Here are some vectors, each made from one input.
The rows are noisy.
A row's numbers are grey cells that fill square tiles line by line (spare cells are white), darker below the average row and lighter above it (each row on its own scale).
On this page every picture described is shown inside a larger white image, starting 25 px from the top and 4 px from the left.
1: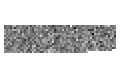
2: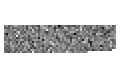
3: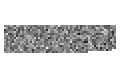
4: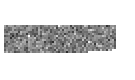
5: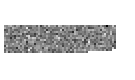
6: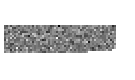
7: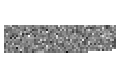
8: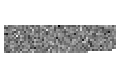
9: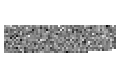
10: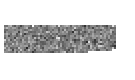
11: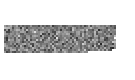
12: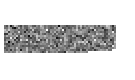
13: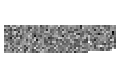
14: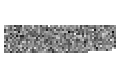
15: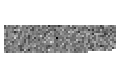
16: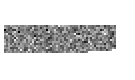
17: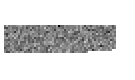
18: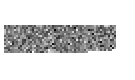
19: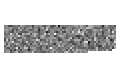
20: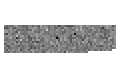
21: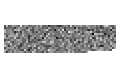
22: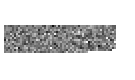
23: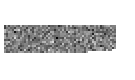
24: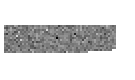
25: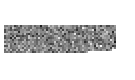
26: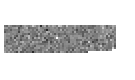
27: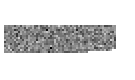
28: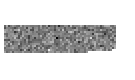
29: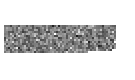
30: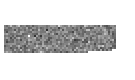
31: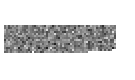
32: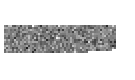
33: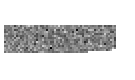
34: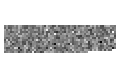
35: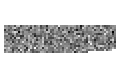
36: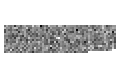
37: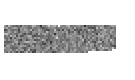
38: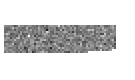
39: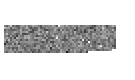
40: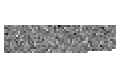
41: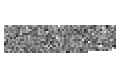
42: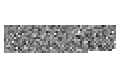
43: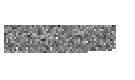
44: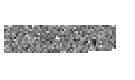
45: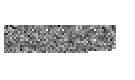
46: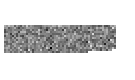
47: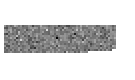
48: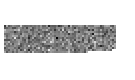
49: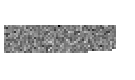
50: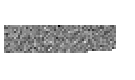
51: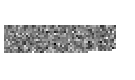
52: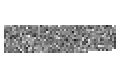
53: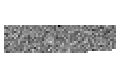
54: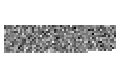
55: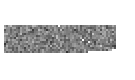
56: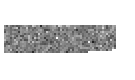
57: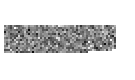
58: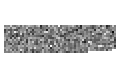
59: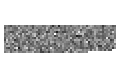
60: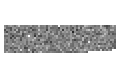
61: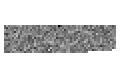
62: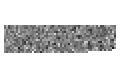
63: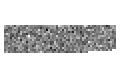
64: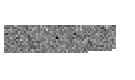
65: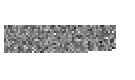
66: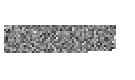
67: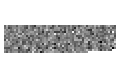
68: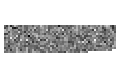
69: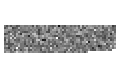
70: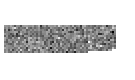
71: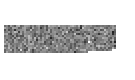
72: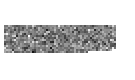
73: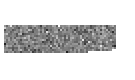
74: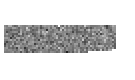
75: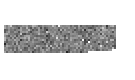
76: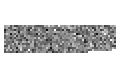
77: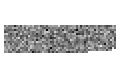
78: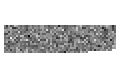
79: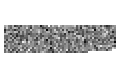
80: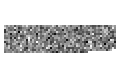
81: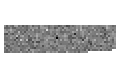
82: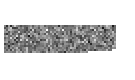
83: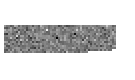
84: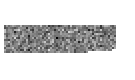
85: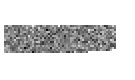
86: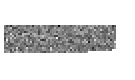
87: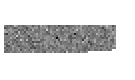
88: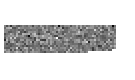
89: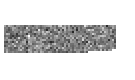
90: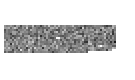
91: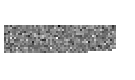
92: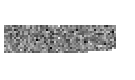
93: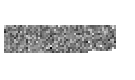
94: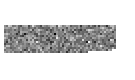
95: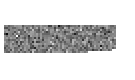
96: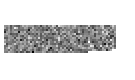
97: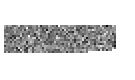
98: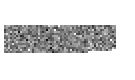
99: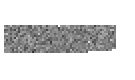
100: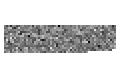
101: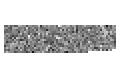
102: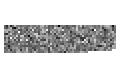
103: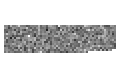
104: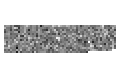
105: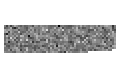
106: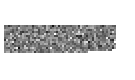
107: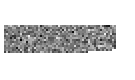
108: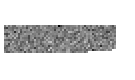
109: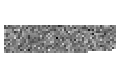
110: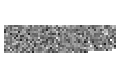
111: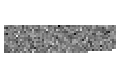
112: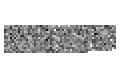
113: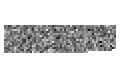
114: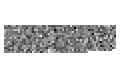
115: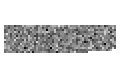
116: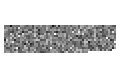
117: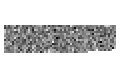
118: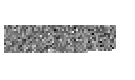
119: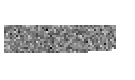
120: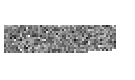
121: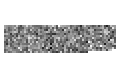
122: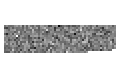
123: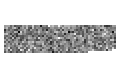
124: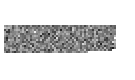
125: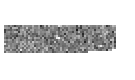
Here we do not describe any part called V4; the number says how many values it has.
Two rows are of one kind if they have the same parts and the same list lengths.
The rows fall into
3 kinds.
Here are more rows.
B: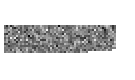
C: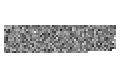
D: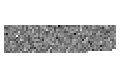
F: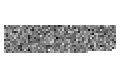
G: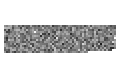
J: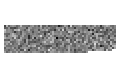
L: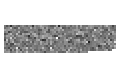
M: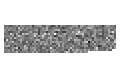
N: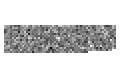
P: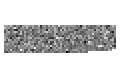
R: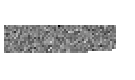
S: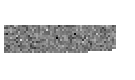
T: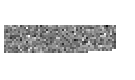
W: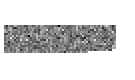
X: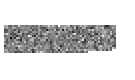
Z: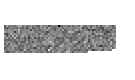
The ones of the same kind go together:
B, D, F, J, L, M, R, S, W, Z
C, G
N, P, T, X

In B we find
a point on a 9-point circle.
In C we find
a fixed value.
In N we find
one of 7 labels and a value of V4.
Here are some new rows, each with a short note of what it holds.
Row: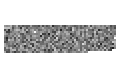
a fixed value
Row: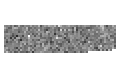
one of 7 labels and a value of V4
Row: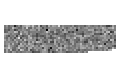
one of 7 labels and a value of V4
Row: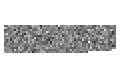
one of 7 labels and a value of V4
